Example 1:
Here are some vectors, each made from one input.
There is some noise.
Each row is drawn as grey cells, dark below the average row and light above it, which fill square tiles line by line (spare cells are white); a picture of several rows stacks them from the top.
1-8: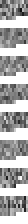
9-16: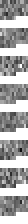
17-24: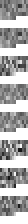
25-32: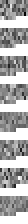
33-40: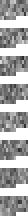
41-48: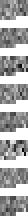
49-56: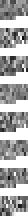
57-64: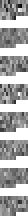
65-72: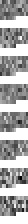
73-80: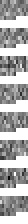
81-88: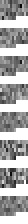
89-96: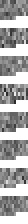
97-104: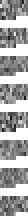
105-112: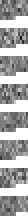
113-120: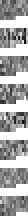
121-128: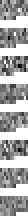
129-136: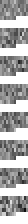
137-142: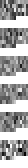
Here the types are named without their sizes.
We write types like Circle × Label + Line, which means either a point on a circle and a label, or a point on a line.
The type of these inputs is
List(Line).
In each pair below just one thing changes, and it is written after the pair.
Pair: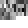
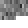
the place on the line in item 1 of the list
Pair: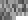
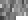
the place on the line in item 2 of the list
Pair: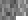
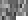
the place on the line in item 2 of the list
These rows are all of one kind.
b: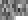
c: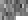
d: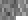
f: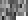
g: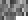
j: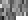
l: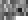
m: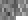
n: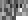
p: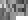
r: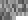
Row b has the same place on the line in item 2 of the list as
d, m and n.
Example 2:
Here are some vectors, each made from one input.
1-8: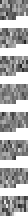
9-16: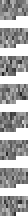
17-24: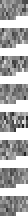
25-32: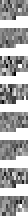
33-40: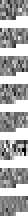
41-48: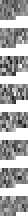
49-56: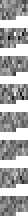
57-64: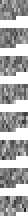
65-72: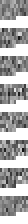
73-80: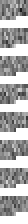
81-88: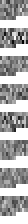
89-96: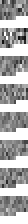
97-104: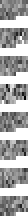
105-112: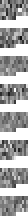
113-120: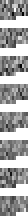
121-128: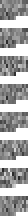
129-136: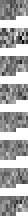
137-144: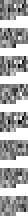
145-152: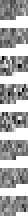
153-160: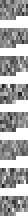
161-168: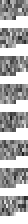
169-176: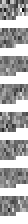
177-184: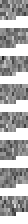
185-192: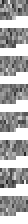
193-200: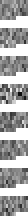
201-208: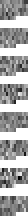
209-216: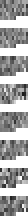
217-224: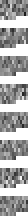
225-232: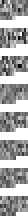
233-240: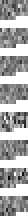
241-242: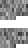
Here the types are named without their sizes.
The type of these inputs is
List(Line).
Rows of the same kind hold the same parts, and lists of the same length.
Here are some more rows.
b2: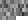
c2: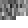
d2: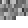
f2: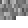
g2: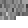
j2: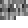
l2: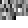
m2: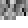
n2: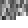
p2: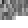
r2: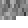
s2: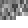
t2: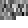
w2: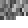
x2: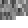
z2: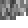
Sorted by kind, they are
b2, d2, f2, g2, l2, m2, r2, t2
c2, n2, p2, s2, w2, x2, z2
j2

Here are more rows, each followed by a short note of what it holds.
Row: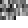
the empty list
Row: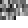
the empty list
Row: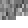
a list of two items
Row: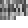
the empty list
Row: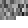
a list of one item
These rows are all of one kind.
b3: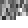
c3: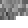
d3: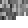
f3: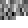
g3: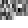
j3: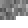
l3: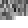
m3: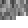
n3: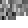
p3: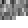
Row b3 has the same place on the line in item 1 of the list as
g3, m3 and p3.
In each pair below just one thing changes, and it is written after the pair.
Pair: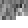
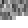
the place on the line in item 1 of the list
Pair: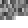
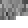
the place on the line in item 1 of the list
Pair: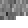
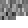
the place on the line in item 2 of the list
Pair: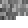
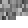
the place on the line in item 2 of the list
